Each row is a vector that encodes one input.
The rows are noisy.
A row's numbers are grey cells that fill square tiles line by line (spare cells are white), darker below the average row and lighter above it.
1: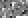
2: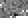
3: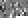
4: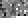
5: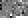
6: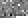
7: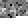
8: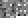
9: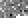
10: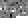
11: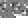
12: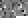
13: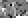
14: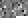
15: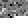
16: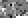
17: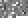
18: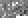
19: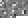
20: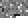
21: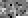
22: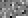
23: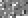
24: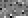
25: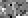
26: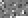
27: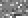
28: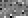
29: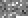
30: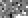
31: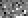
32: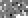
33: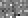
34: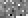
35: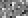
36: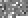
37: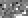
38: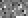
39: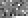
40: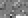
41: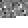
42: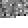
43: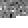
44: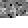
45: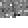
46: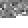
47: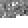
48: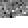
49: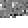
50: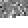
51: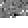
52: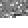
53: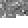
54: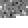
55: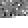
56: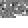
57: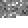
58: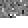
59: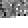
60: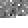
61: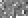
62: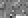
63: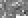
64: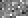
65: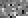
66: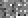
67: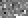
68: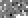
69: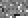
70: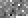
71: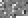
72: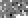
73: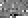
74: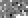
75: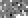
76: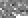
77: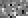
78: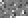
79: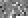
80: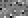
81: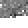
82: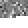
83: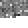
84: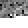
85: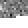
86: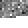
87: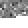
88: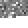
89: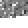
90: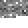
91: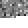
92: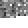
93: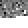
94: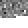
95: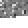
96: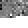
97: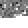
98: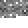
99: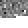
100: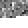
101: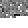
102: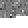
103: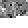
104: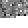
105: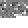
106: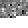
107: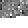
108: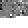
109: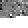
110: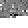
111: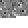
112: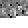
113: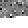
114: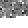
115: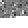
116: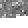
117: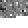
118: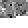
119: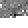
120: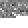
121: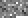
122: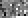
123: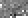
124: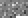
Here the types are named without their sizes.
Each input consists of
a point on a circle and three true/false values.
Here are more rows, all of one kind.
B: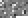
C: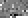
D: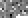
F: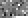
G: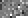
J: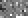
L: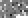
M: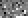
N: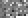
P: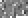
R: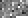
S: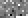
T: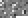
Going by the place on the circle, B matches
P and T.
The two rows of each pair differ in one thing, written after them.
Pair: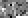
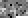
one of the three true/false values
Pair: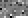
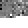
one of the three true/false values
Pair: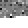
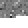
the place on the circle
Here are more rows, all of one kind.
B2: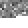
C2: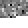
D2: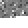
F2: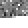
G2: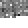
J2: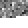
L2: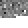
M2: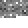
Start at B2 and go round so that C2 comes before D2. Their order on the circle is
B2, L2, C2, J2, M2, D2, G2, F2.
